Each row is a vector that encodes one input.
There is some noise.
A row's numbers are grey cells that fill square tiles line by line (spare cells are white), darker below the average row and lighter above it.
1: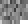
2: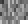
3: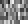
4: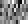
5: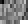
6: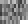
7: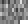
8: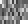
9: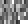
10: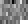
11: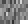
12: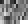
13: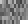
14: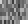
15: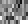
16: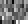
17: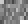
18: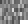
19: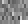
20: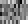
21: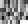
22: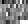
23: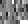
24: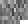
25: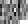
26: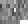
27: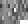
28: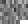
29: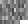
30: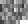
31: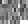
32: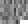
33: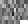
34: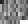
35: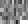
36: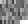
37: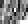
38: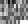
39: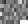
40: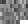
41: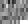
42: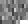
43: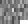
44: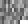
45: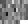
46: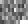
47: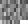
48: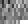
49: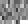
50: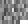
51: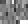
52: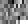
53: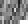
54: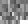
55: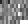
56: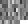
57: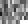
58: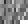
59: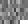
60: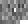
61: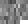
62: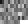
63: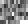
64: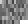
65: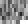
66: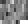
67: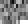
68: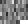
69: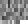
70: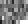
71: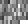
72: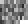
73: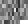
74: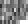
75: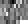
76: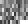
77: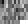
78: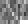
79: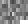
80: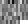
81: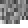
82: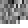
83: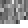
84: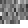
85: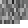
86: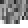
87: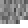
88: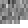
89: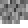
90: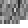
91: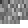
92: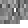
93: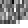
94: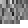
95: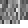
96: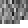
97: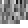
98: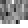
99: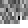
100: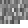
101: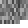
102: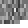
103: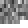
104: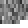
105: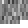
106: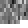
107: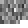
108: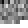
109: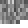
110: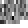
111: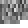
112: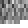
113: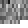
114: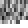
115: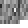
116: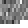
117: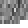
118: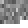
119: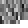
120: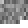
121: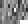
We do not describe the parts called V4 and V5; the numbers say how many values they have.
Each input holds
either a point on each of two 3-point lines, or a true/false value, a value of V4 and a value of V5.
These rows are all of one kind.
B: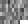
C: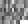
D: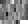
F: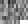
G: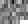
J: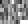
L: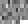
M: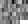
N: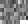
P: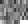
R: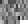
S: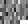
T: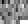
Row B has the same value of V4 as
C and S.
